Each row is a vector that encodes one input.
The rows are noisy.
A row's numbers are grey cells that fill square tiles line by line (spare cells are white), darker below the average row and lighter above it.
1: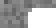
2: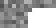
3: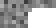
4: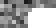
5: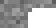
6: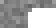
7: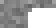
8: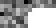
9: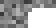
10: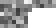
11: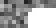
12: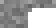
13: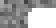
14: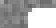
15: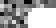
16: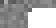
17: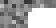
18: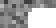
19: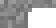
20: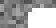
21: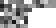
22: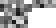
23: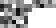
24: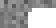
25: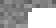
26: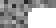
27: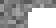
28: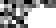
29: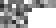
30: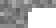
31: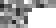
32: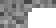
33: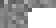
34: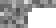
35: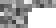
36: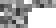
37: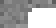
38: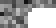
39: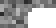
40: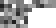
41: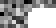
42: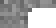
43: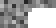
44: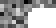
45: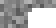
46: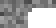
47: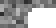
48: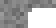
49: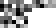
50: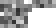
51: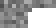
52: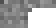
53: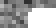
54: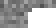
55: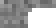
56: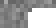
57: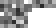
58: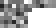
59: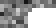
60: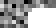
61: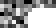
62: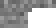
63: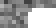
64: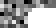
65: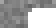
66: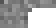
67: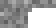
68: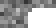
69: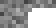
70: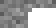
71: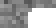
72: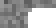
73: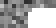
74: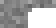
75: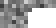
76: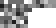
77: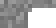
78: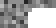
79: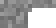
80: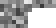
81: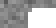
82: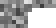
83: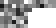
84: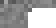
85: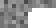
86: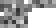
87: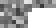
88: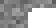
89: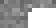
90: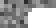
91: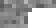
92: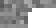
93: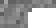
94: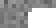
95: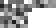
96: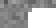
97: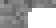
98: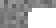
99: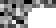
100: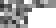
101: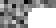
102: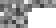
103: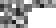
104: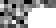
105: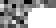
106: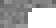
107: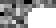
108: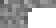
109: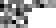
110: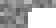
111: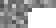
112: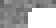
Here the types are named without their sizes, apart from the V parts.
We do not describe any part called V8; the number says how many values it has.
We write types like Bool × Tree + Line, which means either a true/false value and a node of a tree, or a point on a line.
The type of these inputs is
Bool × (Line + V8).
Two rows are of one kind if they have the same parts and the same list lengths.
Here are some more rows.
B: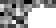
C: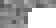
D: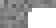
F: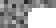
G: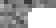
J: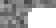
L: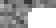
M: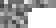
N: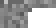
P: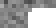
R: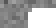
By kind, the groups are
B, C, M, N
D, F, G, J, L, P, R

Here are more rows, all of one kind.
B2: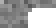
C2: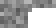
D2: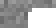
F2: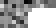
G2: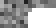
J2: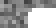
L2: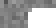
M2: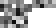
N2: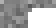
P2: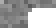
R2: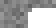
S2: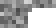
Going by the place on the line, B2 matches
G2, M2, N2 and P2.
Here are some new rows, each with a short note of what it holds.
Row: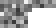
a point on a line and a true/false value
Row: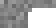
a point on a line and a true/false value
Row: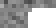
a point on a line and a true/false value
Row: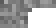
a true/false value and a value of V8
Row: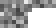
a point on a line and a true/false value
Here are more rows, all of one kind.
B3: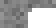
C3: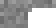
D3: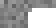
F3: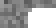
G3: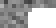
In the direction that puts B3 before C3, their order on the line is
G3, B3, F3, C3, D3.
